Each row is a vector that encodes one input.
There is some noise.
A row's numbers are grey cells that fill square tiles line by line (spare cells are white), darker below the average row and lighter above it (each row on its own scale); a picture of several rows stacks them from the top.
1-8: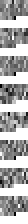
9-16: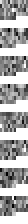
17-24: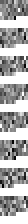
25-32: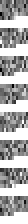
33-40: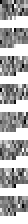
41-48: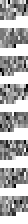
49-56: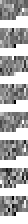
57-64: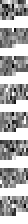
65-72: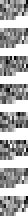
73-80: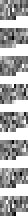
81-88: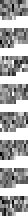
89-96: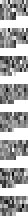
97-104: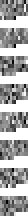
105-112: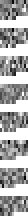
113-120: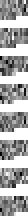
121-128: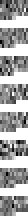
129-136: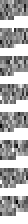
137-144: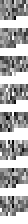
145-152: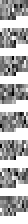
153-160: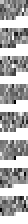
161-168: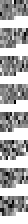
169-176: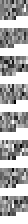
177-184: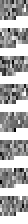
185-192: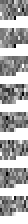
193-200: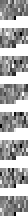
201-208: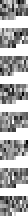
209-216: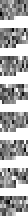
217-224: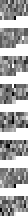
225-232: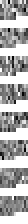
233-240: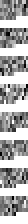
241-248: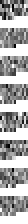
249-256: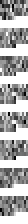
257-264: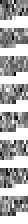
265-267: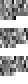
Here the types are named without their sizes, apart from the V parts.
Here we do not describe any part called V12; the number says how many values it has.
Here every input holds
a true/false value, together with either a point on a line, or a value of V12.
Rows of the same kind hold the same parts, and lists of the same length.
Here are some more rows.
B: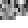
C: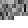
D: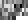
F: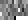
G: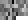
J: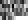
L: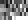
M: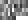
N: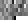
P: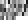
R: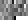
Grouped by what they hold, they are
B, D, F, G, M, N, P, R
C, J, L

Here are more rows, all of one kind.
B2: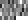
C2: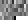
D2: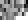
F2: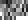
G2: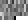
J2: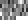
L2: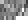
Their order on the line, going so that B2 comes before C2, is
B2, J2, D2, L2, C2, G2, F2.
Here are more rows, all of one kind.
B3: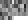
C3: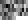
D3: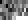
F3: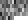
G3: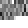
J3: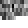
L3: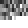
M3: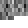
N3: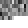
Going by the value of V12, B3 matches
L3 and N3.
